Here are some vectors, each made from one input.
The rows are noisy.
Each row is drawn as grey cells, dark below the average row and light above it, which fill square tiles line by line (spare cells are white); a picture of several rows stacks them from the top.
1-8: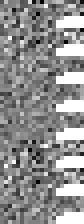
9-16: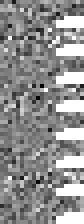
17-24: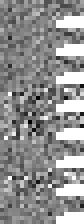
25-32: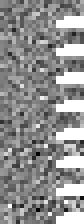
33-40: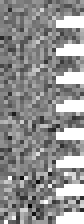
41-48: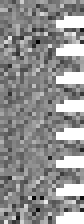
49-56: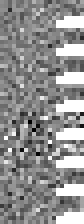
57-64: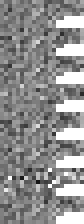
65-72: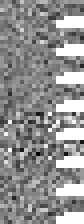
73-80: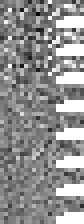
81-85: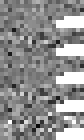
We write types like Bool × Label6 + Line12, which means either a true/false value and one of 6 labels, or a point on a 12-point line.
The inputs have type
Line7 + Line12.
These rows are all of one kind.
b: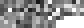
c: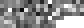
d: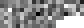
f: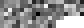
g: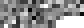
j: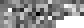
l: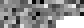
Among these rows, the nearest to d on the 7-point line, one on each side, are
f and j.
